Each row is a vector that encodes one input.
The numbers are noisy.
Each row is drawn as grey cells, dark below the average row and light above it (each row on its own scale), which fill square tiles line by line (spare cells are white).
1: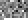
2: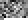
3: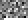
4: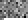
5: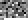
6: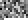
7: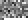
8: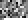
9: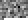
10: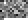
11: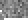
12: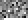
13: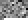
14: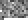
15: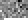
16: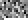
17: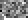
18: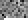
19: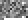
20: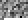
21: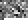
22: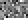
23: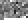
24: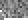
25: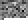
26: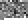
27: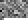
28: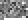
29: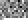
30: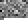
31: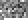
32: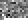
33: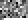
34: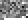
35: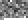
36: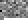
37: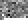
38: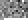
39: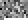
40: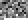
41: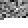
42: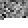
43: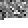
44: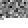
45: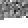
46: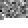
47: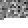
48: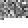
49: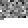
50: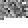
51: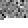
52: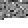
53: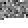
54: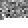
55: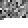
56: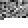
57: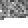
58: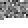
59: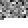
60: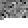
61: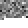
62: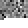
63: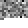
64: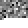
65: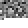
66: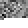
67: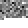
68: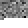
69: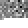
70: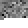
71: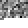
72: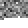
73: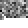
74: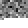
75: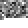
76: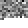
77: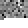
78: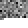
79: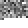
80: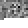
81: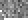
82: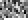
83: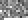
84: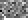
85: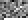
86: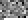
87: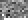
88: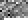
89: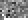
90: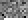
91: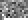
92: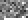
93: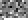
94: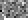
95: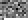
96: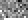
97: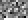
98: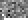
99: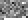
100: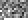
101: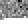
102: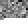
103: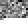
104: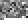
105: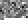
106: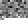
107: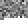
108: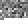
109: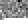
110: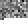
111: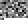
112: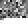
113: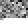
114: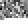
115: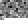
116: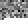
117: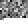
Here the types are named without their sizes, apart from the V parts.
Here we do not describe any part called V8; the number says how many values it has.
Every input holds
a point on a line, together with either a point on a line, or a value of V8.
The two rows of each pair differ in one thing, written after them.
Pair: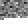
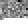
the value of V8
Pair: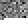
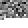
the place on the line
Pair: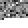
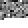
the place on the line
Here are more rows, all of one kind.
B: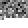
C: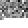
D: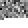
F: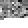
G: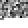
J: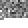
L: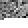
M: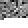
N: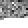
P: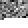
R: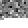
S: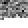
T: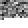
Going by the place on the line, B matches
C, D, J and R.
